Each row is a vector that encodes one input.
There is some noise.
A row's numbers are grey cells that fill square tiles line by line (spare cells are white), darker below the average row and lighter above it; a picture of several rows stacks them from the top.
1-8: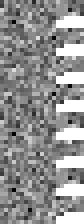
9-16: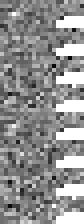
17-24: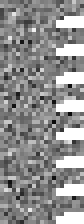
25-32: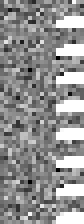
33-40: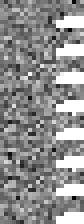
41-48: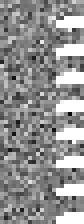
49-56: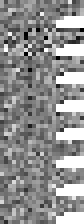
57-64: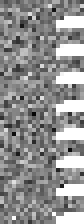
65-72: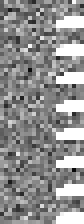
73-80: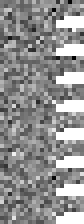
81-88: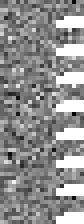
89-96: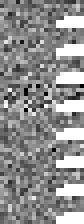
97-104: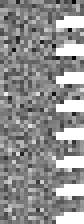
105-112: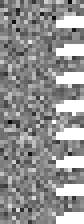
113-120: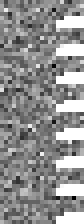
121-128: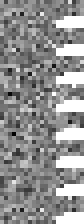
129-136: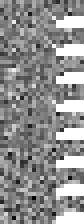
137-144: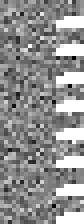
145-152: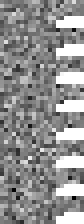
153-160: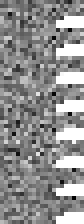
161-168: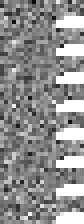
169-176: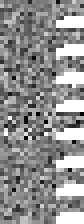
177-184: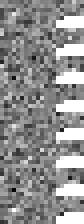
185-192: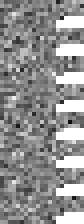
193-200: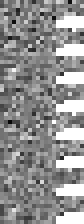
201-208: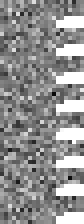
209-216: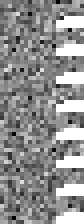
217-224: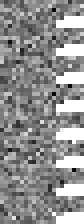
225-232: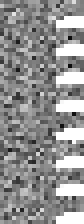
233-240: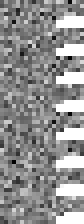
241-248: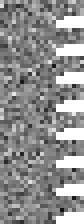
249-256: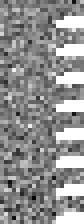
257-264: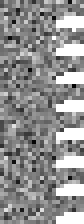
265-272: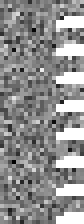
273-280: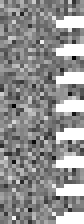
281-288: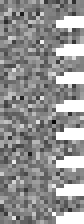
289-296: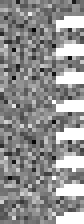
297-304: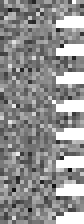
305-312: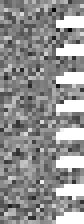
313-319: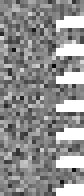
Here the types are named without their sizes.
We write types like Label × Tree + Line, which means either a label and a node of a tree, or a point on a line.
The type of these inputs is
List(Line).
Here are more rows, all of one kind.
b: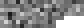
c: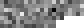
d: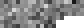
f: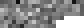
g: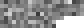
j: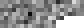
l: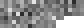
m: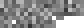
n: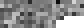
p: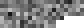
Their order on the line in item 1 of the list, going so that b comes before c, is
n, j, m, l, g, d, f, b, p, c.
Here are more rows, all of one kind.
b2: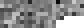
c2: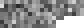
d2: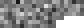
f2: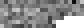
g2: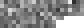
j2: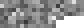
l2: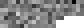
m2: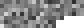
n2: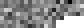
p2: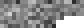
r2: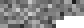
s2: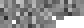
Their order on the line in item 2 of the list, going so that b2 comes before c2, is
m2, n2, l2, s2, f2, b2, c2, g2, d2, p2, r2, j2.
